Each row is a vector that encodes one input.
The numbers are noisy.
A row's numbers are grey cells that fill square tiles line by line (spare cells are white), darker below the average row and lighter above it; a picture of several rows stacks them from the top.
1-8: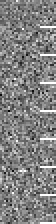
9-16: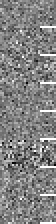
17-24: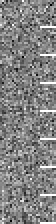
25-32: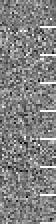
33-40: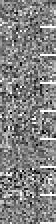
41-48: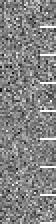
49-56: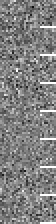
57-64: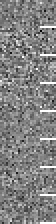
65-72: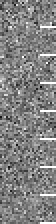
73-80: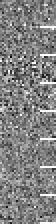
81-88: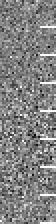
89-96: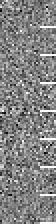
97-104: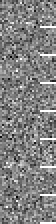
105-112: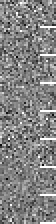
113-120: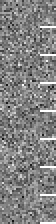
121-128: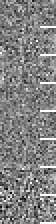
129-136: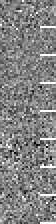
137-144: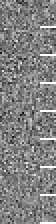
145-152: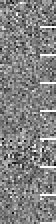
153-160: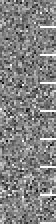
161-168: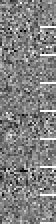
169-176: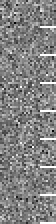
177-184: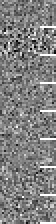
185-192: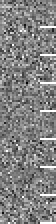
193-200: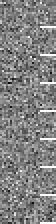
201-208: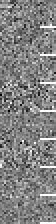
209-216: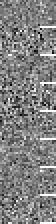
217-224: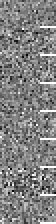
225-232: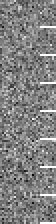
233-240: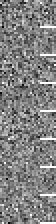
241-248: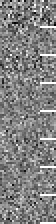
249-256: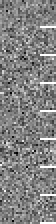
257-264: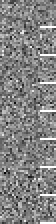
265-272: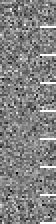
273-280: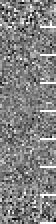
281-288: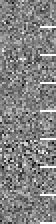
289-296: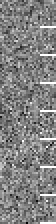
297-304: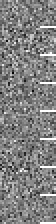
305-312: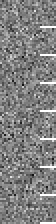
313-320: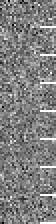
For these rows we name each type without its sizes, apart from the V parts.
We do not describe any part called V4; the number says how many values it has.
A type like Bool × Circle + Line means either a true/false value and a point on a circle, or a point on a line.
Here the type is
List(Label × V4 + Line).
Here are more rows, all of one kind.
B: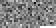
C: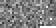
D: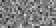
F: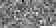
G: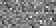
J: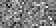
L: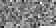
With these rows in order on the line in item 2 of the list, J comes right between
C and L.
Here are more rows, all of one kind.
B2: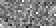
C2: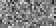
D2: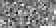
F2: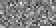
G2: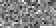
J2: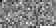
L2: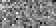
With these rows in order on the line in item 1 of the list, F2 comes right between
C2 and J2.
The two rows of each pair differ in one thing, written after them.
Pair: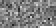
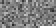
the label in item 1 of the list
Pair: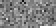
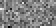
the value of V4 in item 1 of the list
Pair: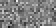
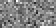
the label in item 1 of the list
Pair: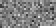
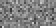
the label in item 2 of the list
